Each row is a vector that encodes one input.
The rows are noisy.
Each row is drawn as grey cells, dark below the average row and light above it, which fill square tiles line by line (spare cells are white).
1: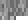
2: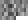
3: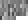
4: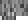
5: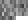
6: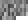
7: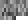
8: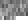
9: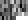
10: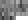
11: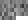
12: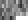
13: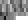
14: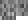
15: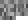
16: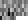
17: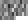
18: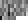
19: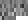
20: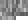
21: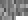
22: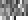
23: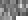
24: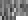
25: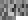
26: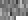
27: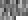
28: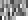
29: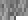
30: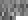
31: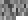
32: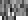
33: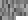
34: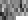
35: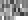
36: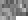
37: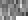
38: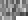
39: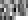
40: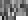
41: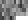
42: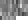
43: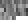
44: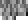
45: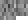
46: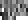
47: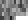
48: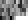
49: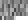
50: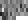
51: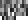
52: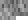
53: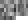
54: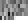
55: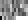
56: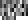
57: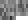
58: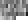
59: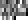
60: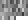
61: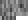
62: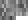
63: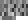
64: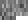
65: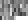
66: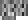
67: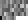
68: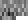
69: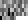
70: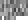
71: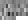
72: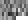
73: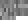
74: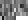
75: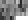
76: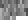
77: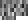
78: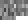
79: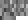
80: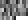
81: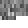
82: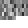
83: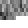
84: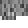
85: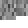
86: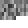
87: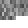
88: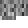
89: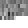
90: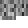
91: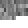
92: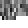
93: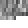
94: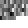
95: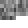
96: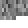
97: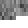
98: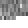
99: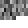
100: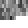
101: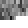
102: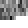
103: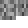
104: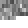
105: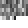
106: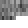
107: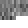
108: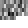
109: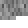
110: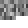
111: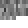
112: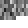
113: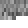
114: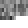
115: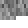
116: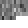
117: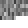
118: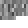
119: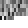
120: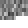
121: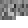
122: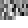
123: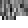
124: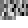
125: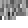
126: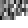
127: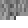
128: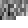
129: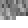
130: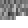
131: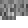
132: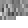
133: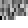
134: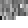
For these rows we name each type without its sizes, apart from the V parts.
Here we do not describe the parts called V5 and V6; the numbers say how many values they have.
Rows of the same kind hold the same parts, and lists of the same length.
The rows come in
4 kinds.
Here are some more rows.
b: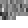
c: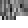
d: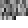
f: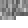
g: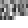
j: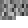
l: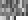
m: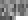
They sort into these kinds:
b
c
d, f, l
g, j, m

